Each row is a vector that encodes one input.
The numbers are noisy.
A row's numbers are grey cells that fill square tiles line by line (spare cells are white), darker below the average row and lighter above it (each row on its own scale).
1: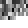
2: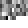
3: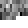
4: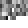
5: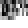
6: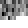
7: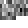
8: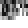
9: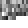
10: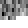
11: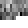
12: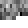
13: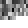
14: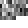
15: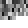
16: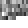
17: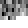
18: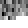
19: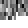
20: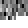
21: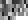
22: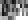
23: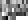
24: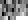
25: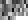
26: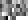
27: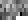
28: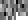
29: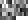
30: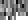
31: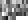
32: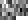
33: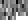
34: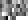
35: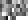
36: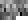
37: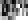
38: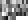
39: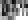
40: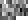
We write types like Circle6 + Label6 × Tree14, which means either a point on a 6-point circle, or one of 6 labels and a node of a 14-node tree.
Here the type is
Line8.
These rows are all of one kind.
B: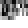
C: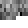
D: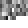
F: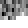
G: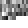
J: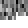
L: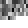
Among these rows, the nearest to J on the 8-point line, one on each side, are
C and L.
